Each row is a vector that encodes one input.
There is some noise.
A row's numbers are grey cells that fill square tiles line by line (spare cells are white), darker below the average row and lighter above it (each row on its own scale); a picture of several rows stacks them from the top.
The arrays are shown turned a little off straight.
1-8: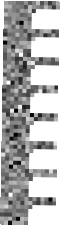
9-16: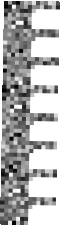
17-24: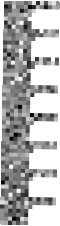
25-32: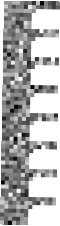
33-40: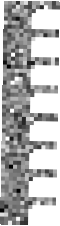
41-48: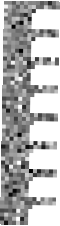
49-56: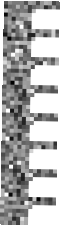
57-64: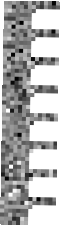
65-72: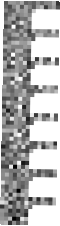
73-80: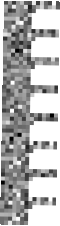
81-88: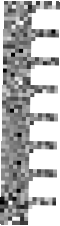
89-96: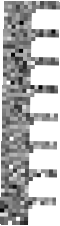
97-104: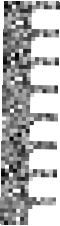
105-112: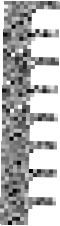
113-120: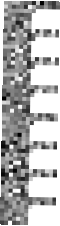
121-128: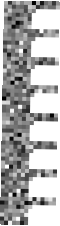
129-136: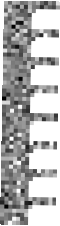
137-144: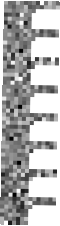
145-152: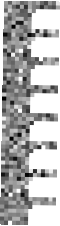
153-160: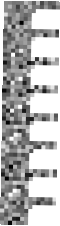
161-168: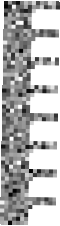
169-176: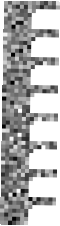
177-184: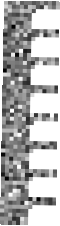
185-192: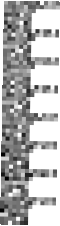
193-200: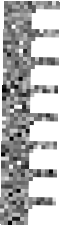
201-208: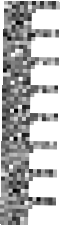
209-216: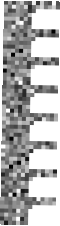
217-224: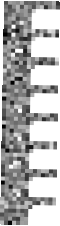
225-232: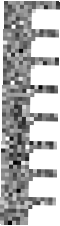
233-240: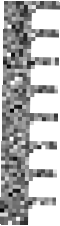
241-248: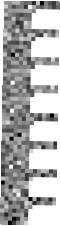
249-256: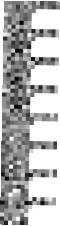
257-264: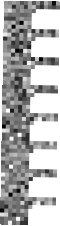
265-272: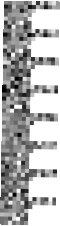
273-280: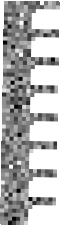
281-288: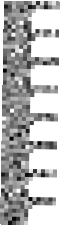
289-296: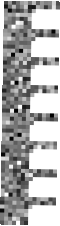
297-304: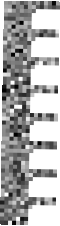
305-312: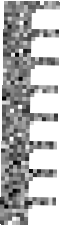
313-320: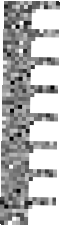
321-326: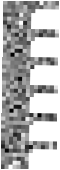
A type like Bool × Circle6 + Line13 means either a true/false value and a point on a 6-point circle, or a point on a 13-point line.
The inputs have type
Bool × Label10 + Unit.
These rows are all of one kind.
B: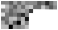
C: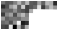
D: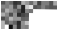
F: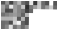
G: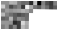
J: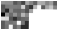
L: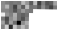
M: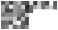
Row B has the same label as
F and M.
